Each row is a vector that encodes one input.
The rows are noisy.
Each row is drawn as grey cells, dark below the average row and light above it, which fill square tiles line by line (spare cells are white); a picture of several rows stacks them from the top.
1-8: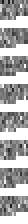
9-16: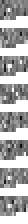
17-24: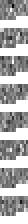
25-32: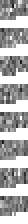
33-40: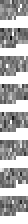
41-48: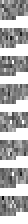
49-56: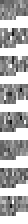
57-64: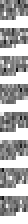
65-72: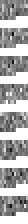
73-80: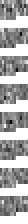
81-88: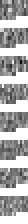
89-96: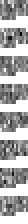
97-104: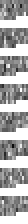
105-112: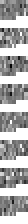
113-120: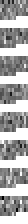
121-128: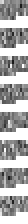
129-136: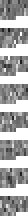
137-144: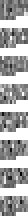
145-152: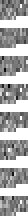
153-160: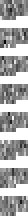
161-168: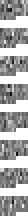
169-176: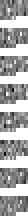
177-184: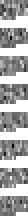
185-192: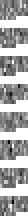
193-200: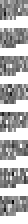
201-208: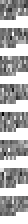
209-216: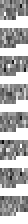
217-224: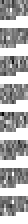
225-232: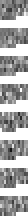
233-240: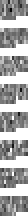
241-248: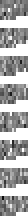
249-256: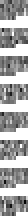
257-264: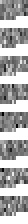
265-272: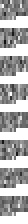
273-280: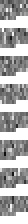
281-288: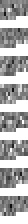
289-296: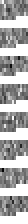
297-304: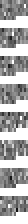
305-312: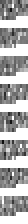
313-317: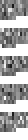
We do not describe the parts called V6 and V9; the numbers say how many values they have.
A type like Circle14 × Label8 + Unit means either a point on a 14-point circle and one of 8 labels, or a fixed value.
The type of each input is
Bool × Label11 × V6 × V9.
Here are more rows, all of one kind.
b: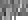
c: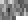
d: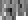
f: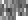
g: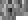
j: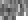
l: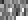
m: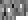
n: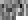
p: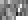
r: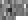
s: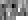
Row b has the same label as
j, n, p and s.
